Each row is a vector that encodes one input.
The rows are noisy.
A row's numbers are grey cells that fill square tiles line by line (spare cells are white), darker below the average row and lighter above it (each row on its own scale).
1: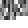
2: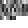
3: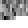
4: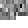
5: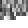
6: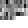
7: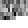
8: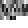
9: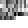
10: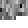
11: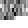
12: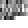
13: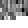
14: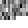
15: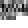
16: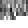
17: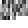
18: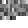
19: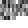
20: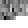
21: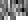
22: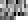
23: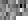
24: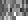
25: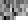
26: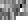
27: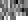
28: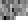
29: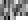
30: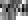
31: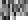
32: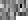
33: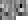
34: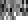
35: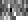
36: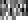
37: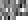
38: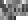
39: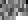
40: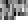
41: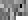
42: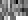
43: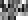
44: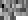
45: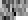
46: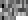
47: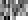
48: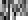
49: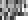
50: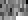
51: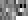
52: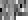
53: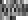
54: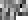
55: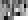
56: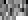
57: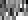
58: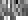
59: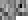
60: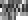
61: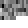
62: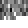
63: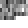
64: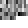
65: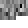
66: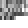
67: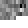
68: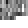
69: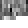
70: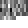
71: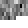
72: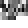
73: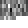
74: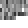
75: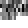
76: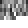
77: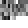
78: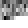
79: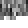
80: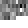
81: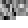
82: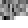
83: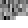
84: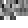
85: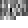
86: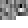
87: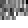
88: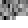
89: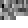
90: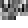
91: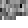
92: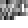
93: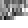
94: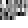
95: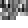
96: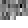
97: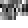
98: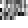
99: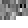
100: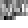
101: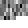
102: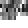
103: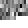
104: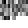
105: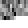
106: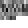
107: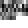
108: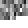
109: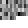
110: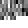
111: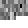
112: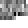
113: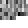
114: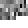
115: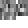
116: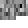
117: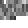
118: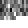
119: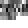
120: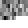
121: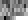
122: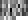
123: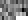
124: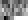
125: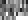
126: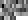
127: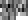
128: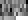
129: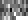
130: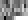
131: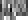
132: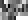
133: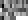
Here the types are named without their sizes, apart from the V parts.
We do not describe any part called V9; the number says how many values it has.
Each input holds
either a point on a line and a true/false value, or a value of V9.
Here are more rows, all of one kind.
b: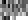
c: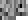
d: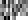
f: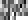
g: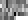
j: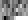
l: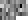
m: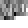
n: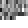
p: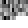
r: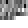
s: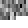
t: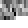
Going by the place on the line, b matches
j and r.
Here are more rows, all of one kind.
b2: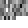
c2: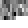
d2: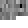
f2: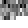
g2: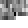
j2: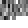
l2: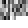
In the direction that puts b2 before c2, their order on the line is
f2, d2, b2, l2, g2, c2, j2.
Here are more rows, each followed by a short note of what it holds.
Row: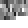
a point on a line and a true/false value
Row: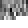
a value of V9
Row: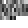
a value of V9
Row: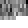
a value of V9
